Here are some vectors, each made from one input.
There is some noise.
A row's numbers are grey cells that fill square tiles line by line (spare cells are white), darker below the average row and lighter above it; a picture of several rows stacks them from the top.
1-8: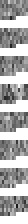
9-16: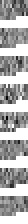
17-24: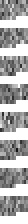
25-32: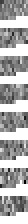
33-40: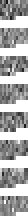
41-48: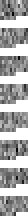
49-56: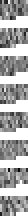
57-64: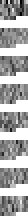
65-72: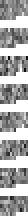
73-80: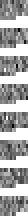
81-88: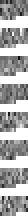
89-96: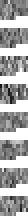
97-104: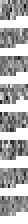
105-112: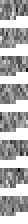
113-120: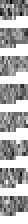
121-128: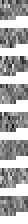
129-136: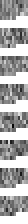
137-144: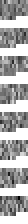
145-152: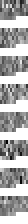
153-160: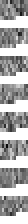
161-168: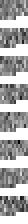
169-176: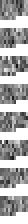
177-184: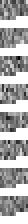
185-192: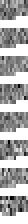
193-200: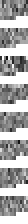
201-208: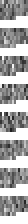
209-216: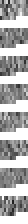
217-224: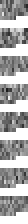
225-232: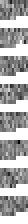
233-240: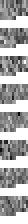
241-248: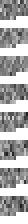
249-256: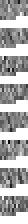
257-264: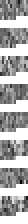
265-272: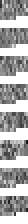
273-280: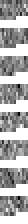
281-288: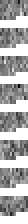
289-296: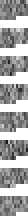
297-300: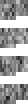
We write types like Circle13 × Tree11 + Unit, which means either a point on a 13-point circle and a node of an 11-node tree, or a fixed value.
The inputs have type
Circle9 × (Circle9 + Unit) × Tree10.
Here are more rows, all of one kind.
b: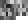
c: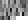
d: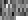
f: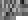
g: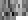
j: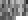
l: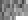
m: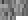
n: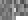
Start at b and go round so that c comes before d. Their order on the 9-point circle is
b, g, f, c, d, j, l, n, m.
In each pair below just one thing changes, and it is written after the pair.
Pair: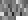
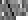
the node of the tree
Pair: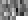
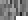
the node of the tree
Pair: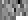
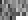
the node of the tree
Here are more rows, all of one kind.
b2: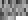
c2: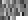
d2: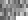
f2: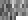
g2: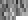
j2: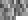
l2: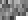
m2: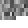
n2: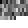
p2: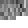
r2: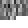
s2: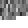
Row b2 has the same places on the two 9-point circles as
l2 and p2.
